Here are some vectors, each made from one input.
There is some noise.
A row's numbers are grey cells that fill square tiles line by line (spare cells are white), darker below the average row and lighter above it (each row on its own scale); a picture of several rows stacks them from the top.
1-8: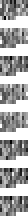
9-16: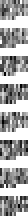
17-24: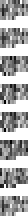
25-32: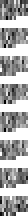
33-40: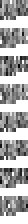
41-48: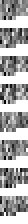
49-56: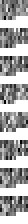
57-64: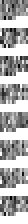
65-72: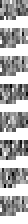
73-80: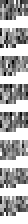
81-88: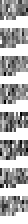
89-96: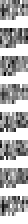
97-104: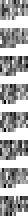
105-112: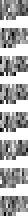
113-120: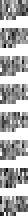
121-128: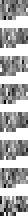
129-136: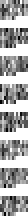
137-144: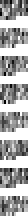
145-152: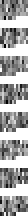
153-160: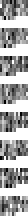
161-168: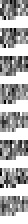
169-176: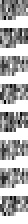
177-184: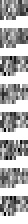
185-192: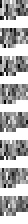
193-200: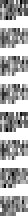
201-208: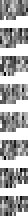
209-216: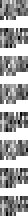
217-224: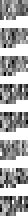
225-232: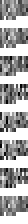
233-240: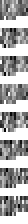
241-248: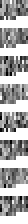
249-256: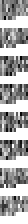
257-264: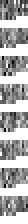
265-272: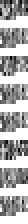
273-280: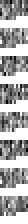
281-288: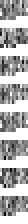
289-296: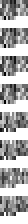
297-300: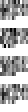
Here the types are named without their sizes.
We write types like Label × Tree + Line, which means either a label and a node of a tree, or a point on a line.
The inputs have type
Bool × Bool × Bool.
